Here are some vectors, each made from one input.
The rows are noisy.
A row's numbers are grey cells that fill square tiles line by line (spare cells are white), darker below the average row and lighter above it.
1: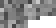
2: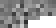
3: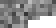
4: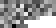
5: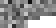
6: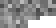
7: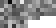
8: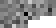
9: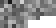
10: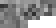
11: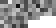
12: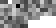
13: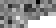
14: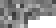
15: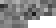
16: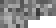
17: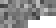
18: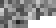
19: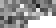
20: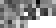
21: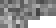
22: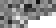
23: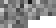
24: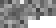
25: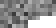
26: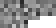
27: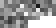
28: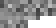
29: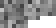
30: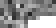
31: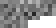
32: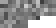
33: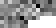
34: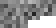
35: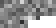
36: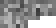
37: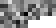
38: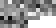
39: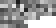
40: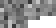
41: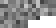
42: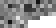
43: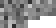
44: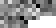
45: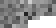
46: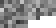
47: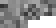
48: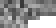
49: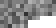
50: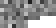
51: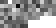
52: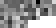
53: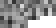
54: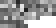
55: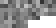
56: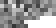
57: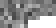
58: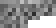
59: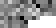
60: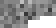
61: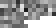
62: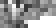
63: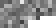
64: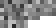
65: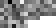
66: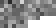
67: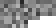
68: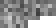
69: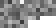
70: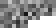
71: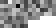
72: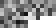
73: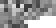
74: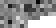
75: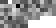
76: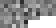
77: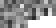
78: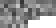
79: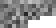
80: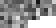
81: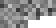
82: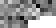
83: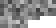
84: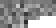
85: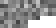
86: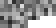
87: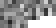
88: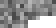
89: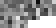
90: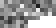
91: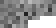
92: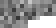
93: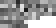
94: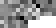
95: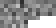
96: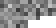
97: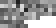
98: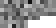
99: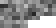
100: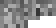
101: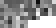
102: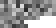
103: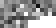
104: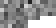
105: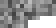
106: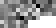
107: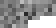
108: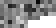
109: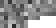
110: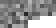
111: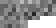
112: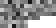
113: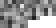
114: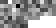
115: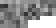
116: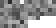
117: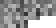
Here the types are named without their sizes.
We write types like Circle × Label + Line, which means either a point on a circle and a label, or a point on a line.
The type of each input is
Circle + Line.
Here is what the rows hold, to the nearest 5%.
About 65% of them hold a point on a circle. The rest hold a point on a line.
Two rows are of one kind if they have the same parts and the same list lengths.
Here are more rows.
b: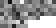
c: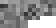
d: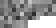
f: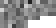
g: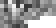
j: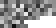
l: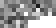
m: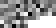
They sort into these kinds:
b, c, d, f
g, j, l, m

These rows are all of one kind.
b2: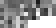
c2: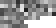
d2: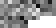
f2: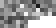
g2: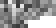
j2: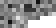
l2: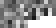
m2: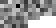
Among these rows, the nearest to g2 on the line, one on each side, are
c2 and m2.
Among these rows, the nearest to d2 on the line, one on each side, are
f2 and m2.
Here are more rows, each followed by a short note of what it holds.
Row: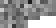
a point on a circle
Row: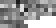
a point on a line
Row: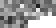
a point on a line
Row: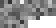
a point on a circle
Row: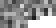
a point on a line
